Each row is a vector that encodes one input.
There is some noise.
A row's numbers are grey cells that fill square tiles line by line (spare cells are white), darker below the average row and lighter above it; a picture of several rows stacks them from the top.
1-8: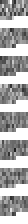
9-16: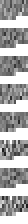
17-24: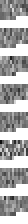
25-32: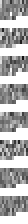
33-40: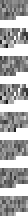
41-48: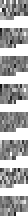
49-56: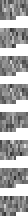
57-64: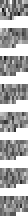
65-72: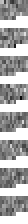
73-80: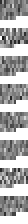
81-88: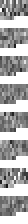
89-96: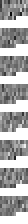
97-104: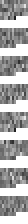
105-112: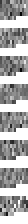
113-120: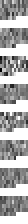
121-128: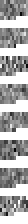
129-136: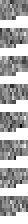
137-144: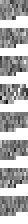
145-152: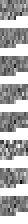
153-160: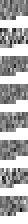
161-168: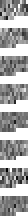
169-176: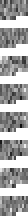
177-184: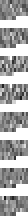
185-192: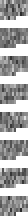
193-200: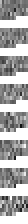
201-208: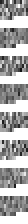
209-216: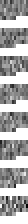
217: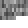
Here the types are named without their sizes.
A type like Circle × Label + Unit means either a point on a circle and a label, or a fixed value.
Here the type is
List(Circle + Line) + Tree.
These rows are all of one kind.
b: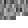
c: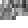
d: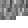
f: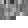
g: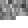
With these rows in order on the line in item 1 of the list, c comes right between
f and g.
